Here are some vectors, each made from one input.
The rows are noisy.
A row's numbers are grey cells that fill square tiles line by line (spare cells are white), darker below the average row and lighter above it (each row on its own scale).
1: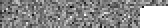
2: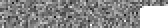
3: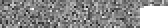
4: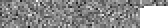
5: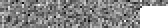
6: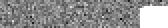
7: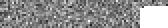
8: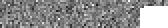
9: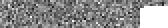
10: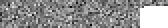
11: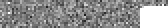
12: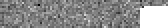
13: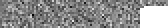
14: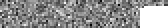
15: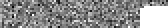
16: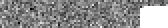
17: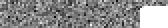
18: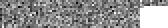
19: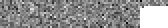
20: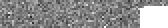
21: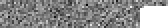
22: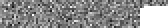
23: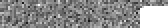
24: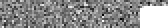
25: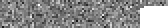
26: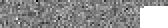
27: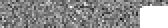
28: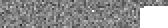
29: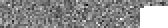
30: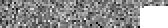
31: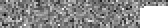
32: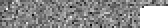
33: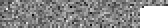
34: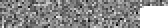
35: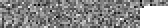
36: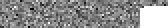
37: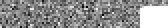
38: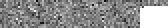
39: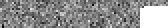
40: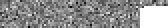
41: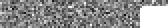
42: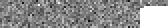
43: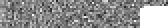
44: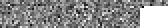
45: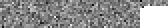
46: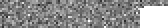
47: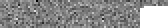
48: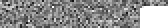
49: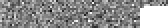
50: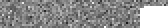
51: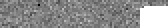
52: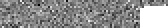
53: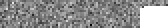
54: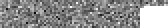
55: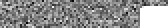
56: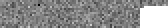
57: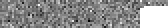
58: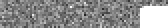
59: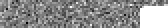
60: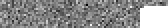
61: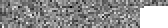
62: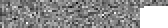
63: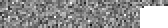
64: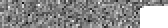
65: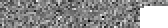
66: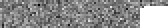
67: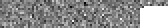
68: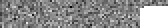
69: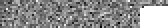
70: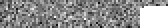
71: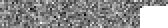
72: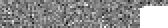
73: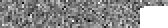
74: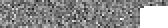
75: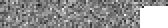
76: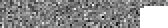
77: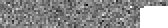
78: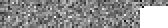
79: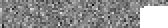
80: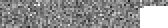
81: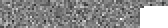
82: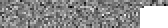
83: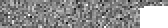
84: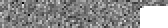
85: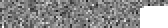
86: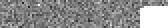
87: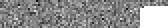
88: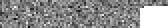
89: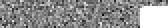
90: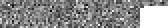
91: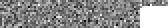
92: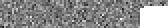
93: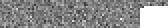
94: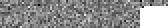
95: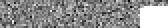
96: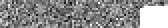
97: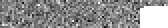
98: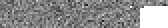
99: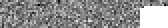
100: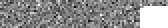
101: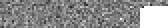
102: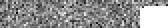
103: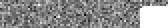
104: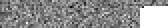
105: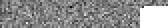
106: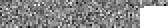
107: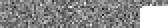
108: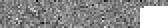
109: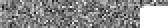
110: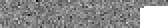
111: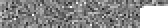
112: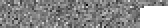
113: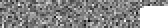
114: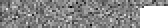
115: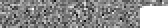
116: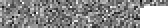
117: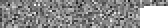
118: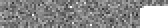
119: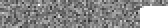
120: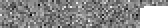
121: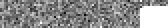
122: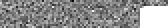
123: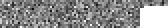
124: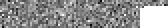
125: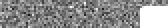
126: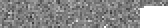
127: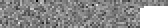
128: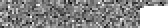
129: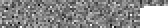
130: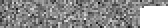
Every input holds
a list of up to two points on a 12-point line.
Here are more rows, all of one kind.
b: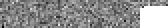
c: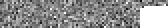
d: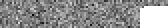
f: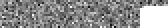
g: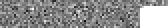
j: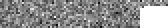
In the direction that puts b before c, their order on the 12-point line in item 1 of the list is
d, b, g, j, c, f.
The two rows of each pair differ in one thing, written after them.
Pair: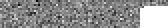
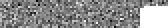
the place on the 12-point line in item 2 of the list
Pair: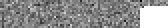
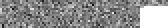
the place on the 12-point line in item 2 of the list
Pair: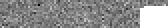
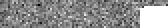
the place on the 12-point line in item 2 of the list
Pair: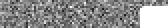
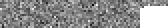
the place on the 12-point line in item 1 of the list
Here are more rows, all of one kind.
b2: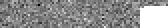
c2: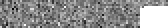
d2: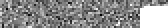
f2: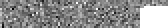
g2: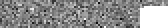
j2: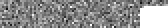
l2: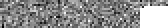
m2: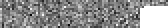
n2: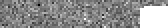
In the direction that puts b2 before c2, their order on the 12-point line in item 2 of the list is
j2, g2, n2, b2, l2, f2, c2, m2, d2.
